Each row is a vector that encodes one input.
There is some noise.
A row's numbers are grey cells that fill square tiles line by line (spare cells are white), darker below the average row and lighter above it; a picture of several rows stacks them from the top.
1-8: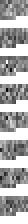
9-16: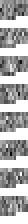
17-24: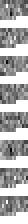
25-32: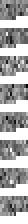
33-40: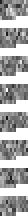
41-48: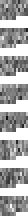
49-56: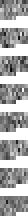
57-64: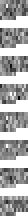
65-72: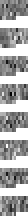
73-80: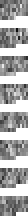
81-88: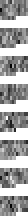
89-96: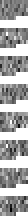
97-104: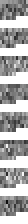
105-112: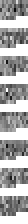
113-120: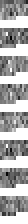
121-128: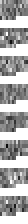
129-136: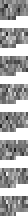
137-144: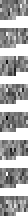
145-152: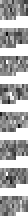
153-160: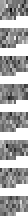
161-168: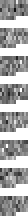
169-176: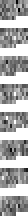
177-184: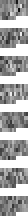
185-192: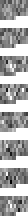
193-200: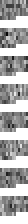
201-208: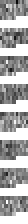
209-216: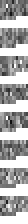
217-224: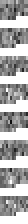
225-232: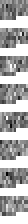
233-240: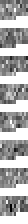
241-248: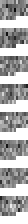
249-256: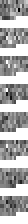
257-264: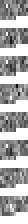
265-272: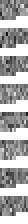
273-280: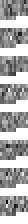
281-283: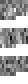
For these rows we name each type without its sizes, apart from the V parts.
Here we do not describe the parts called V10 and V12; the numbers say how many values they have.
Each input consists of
a point on a line and a value of V12, together with either a point on a line, or a value of V10.
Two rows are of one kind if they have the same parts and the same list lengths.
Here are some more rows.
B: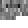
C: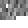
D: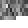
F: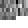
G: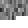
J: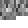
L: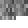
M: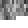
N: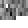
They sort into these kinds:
B, G, J
C, D, F, L, M, N

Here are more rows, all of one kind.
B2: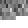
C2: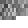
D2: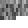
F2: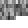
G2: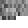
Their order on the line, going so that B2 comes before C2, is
F2, D2, B2, C2, G2.
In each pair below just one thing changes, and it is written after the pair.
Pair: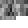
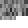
the value of V12
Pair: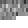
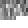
the value of V12
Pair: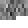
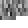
the value of V12
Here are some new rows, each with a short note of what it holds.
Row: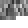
a point on each of two lines and a value of V12
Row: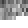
a point on each of two lines and a value of V12
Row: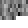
a point on a line, a value of V10 and a value of V12
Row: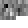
a point on a line, a value of V10 and a value of V12
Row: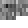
a point on a line, a value of V10 and a value of V12
